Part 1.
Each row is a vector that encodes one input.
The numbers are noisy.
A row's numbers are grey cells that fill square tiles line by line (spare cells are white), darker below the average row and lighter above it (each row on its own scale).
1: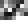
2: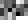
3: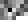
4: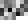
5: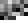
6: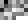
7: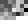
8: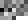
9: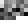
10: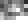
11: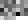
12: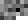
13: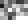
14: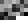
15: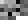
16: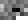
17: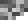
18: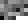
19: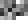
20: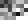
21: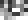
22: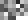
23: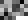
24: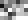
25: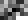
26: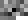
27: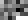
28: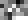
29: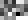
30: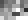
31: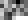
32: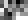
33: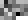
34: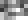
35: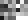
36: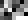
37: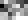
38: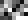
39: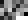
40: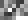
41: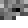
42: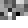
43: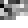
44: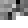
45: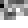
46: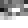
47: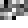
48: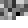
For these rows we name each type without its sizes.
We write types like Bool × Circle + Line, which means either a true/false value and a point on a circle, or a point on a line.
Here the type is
Line.
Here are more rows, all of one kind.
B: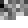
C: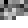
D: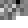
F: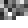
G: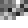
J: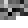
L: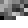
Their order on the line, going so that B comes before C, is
L, J, D, B, C, G, F.
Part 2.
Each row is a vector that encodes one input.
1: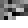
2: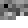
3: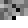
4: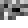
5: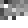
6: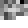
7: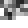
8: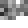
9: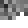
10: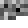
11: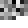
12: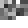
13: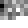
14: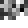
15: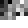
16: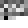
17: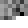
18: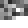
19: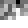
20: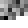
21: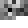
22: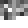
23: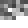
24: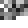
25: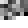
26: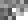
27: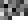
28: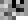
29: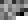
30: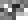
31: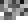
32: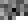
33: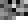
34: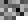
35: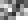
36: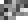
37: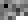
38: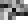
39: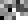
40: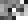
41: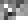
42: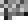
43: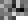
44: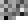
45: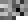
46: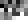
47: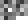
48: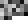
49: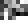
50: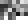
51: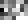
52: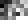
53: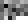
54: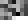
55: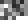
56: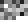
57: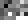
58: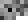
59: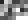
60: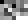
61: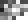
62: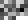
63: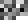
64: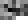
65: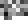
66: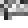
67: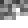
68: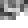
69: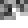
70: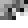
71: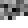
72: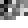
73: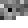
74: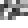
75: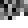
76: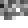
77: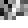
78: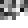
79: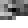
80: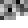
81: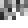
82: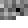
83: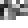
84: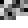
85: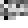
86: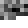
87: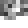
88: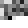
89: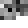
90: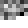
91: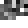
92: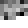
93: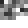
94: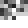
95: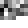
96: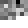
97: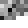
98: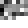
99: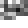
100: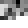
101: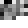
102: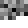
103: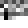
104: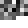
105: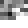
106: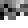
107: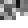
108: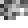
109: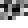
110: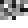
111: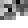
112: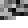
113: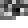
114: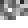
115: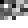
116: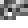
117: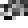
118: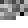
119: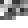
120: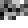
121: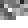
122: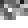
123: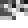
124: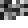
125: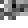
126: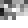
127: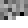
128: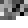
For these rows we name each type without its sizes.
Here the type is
Line.
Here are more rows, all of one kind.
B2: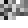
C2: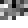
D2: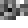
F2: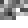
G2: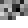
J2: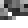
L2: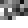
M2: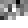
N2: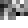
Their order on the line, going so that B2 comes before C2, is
N2, J2, D2, B2, L2, G2, C2, F2, M2.
